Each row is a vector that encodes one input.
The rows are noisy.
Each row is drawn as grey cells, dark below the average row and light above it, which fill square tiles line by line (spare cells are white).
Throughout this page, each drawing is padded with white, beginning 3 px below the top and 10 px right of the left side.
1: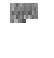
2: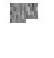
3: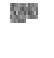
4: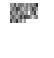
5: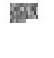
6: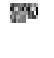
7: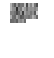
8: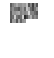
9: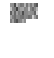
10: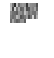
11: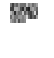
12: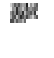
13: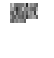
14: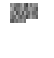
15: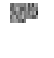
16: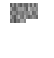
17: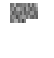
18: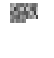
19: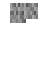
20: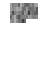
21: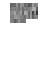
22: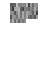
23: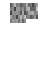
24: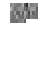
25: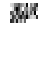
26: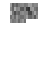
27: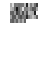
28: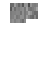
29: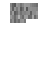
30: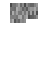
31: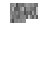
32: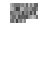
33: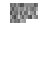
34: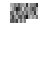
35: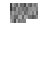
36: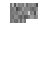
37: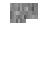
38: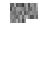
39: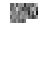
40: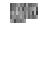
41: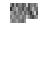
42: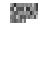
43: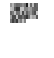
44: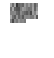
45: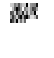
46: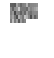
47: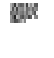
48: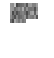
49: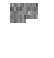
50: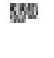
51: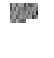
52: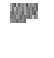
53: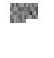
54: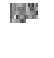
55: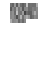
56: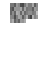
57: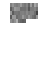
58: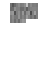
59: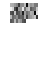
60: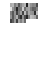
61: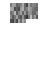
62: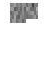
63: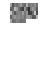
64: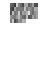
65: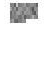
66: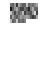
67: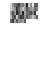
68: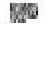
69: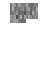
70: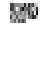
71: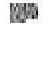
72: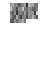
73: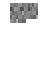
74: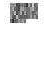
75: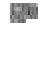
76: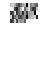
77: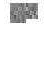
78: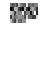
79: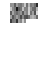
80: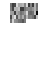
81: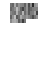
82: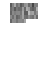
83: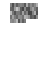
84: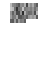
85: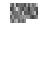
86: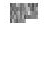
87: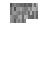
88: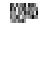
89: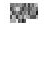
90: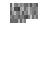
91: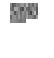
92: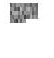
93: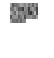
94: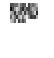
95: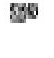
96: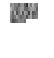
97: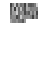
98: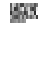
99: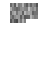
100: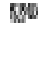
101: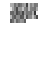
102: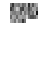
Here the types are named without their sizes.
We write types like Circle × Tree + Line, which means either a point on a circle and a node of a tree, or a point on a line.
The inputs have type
Label × List(Circle).
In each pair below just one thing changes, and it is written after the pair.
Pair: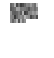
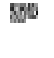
the place on the circle in item 1 of the list
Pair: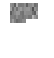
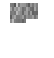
the place on the circle in item 1 of the list
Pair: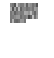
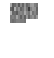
the label
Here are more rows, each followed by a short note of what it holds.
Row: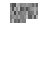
a label, together with a list of one item
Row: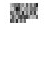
a label, together with a list of one item
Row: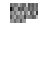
a label, together with a list of two items
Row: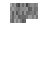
a label, together with a list of two items
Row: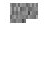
a label, together with a list of two items
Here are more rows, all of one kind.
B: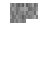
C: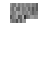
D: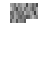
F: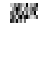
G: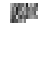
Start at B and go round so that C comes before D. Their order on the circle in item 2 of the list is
B, G, F, C, D.
